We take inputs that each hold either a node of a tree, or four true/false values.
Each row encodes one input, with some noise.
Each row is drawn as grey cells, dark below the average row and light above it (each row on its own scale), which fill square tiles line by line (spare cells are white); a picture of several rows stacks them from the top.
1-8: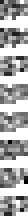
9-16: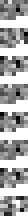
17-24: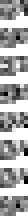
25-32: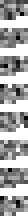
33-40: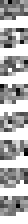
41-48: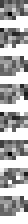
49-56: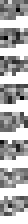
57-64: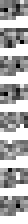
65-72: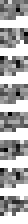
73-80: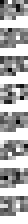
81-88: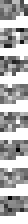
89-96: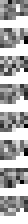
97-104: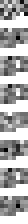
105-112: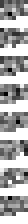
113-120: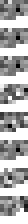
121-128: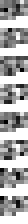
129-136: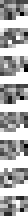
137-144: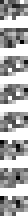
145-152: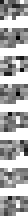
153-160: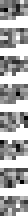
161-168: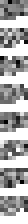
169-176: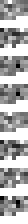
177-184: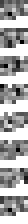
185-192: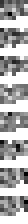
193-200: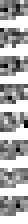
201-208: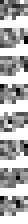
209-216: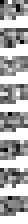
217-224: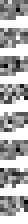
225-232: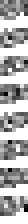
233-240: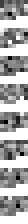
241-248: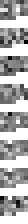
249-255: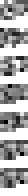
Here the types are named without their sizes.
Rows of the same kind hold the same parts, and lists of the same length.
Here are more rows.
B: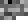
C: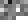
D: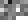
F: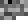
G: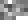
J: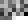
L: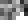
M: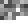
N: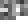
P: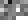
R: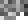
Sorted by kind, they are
B, C, D, F, G, M, N, P
J, L, R

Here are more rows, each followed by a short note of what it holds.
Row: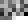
a node of a tree
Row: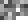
four true/false values
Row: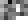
four true/false values
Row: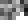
a node of a tree
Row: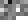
four true/false values
